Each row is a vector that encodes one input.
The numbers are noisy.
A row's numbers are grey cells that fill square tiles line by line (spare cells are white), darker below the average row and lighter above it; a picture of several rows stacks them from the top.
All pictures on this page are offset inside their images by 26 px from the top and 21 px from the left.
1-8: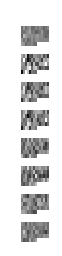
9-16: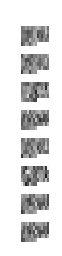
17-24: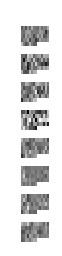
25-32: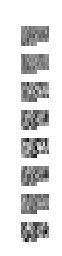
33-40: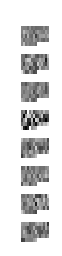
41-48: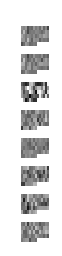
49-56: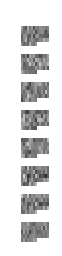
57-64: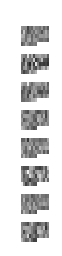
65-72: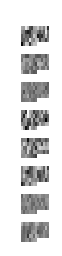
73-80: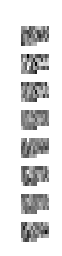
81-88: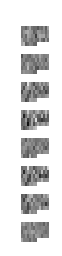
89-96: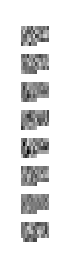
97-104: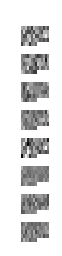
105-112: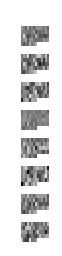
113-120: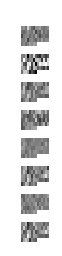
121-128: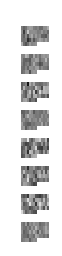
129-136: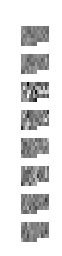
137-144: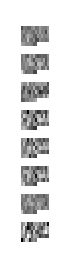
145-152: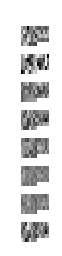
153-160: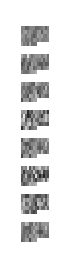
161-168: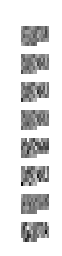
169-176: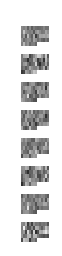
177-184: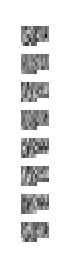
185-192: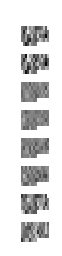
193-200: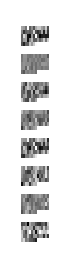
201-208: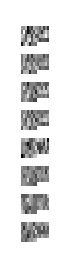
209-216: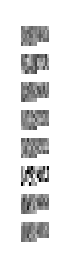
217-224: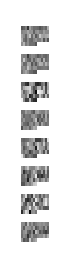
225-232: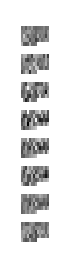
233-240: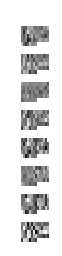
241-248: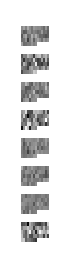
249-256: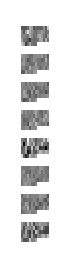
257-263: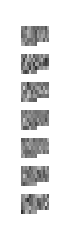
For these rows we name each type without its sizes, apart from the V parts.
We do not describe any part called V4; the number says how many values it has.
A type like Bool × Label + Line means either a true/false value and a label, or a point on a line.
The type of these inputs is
Bool × Tree + Line × (Line + V4).
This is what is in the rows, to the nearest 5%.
About 50% of them hold a point on a line, together with either a point on a line, or a value of V4. The rest hold a node of a tree and a true/false value.
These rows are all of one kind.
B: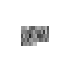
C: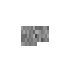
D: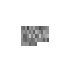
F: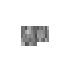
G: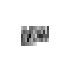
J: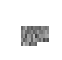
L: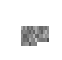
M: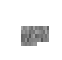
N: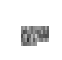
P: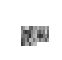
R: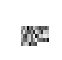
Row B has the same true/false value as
F and J.
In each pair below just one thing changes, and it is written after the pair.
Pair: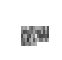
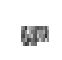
the node of the tree
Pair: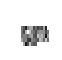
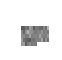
the node of the tree
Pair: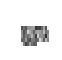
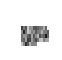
the true/false value
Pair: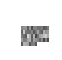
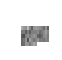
the true/false value
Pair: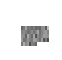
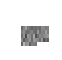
the node of the tree
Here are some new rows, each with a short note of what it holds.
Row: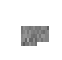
a point on each of two lines
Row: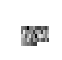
a point on each of two lines
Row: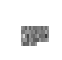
a point on each of two lines
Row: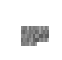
a point on a line and a value of V4
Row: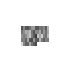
a point on each of two lines
